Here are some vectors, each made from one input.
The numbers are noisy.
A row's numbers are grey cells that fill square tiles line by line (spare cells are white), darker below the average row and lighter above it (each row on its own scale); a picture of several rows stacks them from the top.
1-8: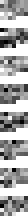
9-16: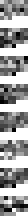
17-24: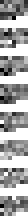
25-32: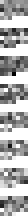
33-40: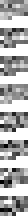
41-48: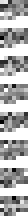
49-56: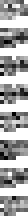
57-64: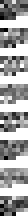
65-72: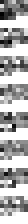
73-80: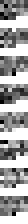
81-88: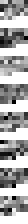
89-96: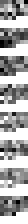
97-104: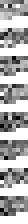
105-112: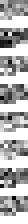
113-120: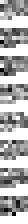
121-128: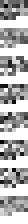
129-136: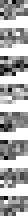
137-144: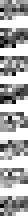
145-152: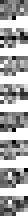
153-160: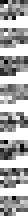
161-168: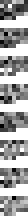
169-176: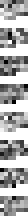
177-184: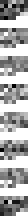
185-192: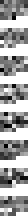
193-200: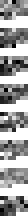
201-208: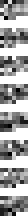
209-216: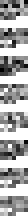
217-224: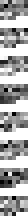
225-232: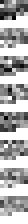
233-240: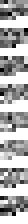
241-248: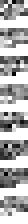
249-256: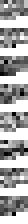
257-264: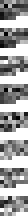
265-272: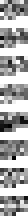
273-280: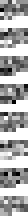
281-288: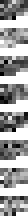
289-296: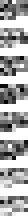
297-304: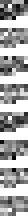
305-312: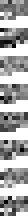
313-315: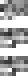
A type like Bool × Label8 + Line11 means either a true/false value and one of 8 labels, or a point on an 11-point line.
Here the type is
Bool × (Circle10 + Unit) + Line8.
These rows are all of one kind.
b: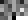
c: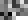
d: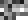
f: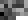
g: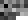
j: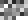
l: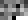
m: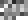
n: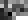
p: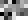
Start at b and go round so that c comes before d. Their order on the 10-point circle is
b, l, m, g, p, c, n, d, f, j.
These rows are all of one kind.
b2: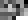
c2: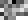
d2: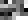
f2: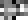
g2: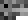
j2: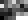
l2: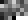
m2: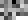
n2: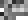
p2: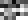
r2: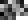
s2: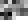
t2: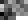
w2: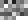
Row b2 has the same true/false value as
f2, l2 and w2.
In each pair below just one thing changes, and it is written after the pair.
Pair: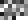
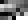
the place on the 10-point circle
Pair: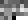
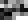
the true/false value
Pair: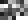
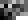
the true/false value
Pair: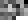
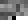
the place on the 10-point circle
